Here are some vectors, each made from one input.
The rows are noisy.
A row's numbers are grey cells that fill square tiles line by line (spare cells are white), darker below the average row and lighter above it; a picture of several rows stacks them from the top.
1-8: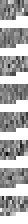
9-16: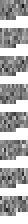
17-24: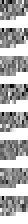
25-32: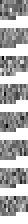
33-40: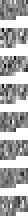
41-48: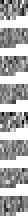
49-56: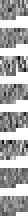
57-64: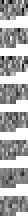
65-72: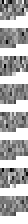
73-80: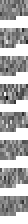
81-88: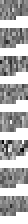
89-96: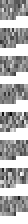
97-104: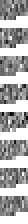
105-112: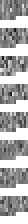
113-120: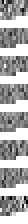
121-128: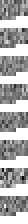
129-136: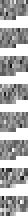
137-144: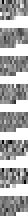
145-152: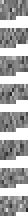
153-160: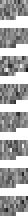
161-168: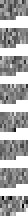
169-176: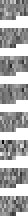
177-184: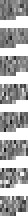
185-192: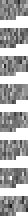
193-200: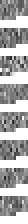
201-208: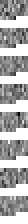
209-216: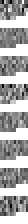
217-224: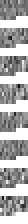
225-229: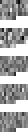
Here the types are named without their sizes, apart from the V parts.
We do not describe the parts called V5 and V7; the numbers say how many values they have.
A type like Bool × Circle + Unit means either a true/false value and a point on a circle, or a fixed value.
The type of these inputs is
(Circle + V7) × V5 + Line.
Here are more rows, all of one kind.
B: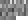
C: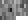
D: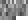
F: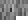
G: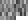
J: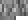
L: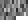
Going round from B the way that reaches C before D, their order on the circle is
B, G, F, J, L, C, D.
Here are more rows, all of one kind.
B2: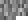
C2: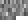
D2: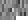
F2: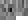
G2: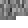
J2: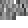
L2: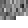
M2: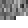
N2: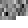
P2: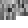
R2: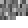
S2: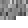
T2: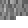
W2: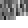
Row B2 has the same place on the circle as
L2, M2, T2 and W2.
